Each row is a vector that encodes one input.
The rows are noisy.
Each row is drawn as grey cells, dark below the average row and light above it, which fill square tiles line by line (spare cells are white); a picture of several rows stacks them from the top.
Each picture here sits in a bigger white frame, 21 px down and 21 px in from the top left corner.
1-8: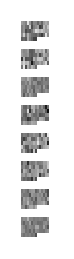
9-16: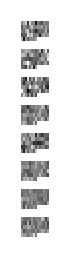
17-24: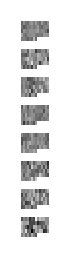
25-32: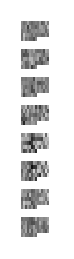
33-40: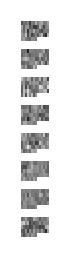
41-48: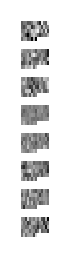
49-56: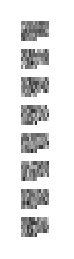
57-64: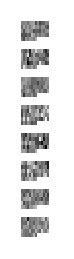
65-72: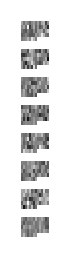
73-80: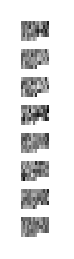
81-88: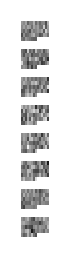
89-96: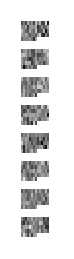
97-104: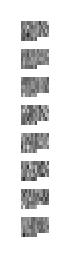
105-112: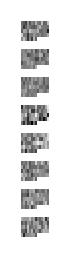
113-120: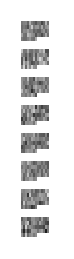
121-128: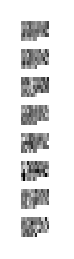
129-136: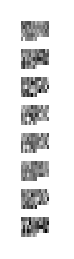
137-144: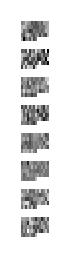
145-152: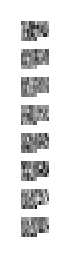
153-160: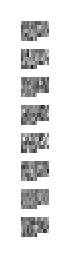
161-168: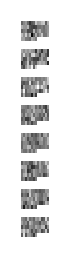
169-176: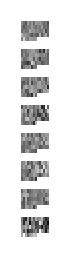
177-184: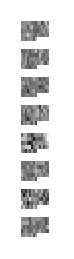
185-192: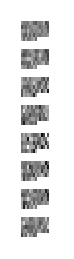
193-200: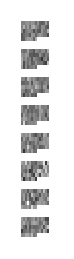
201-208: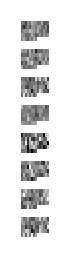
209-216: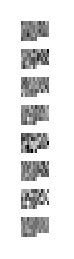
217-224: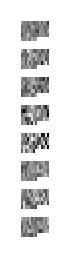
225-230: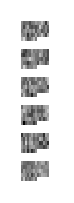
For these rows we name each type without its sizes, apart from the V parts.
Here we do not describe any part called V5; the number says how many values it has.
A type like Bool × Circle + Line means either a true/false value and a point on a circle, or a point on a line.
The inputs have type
Bool × Bool × Bool + Line × Line × List(V5).
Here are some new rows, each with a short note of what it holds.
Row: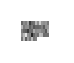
a point on each of two lines, together with a list of two items
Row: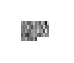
three true/false values
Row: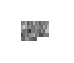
three true/false values
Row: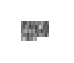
a point on each of two lines, together with a list of one item
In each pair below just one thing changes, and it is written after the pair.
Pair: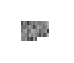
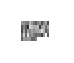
the value of V5 in item 2 of the list
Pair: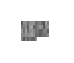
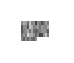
the place on one of the two lines
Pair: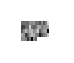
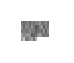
the value of V5 in item 2 of the list
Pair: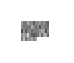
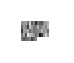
the value of V5 in item 1 of the list
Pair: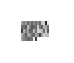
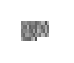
the place on one of the two lines
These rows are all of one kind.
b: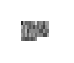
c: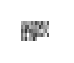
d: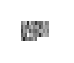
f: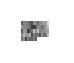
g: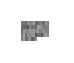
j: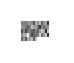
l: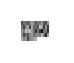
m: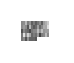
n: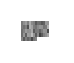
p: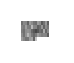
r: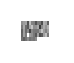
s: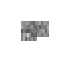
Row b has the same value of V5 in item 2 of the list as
f, l and m.
